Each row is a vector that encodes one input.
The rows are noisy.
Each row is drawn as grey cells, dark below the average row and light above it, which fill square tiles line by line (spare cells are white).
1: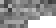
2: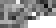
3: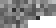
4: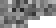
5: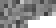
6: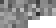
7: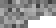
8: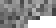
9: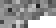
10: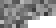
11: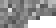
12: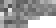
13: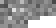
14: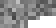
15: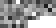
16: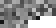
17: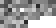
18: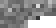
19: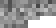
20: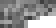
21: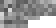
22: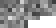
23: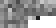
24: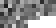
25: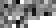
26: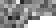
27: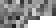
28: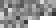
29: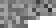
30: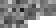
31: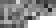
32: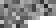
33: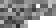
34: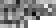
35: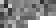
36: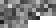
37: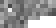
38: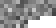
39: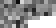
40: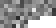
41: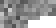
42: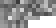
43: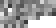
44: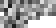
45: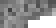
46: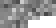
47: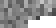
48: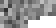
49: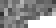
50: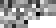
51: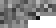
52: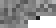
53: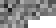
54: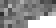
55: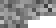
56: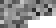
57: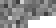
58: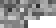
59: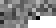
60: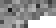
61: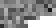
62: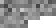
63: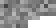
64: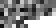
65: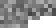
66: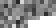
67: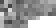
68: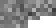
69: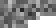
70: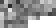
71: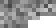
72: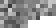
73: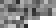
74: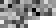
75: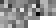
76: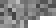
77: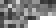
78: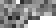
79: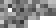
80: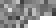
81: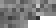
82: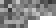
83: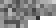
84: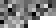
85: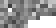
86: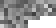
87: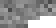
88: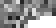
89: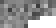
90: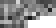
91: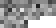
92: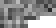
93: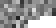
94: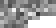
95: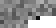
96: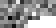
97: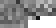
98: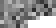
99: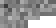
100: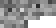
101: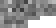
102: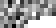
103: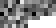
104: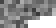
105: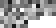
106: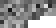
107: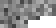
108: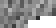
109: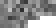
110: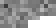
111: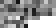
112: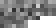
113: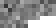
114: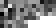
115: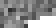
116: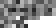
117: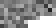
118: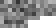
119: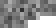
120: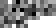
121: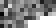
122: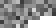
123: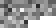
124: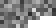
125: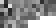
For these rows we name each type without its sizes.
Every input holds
either four true/false values, or a list of points on a line.
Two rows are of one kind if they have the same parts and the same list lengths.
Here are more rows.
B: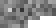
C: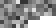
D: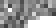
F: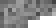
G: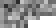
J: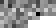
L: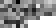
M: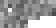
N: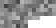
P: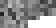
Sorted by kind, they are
B, C, D, L, M
F, J
G, N
P

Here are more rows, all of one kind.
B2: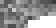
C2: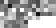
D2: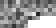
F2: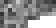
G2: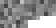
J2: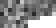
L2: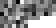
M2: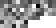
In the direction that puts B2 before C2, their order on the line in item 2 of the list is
F2, L2, J2, B2, C2, G2, D2, M2.
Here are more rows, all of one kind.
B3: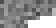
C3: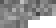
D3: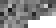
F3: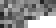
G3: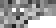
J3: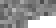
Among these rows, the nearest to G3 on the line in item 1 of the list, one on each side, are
C3 and F3.
